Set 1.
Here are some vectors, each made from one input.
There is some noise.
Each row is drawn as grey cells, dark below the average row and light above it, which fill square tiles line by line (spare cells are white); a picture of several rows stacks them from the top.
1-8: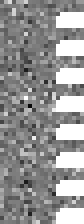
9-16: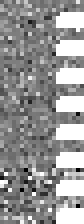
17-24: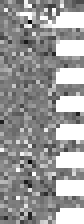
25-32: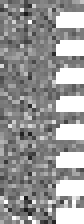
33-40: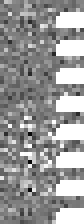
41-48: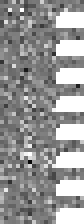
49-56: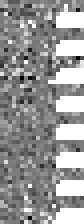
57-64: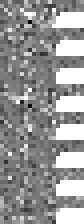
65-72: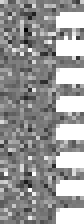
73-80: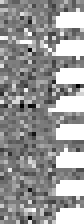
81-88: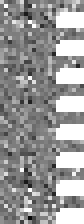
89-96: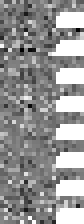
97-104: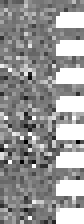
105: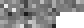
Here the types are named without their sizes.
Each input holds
either a fixed value, or a label and a point on each of two lines.
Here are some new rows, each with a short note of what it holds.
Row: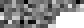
a fixed value
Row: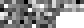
a fixed value
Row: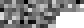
a fixed value
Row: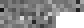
a label and a point on each of two lines
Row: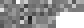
a label and a point on each of two lines
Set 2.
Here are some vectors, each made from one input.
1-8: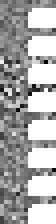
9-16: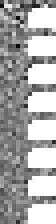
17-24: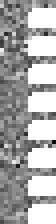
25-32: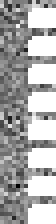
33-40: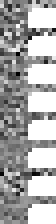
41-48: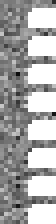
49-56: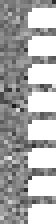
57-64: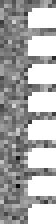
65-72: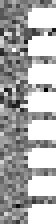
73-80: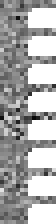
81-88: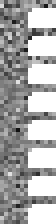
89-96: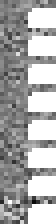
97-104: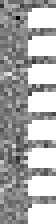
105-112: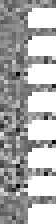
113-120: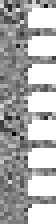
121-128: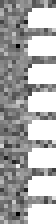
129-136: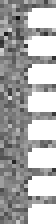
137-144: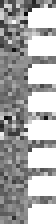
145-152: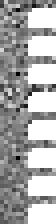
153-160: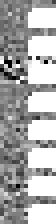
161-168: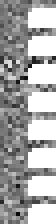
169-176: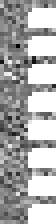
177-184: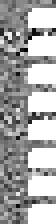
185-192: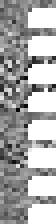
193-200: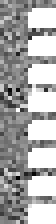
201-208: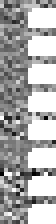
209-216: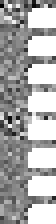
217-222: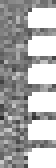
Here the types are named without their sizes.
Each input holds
either a point on a circle, or four true/false values.
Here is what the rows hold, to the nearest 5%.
About 30% of them hold a point on a circle. The rest hold four true/false values.
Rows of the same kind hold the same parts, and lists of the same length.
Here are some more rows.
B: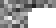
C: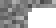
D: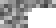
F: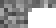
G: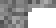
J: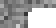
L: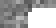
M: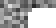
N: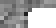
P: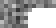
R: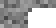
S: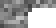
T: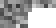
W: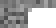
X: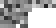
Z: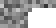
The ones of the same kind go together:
B, D, M, P
C, F, G, J, L, N, R, S, T, W, X, Z

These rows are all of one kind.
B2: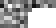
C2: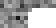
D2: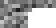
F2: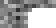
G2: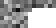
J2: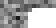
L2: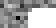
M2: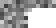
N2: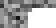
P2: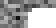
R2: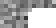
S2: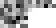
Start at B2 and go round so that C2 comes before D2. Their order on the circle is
B2, R2, S2, C2, L2, N2, J2, P2, F2, D2, G2, M2.
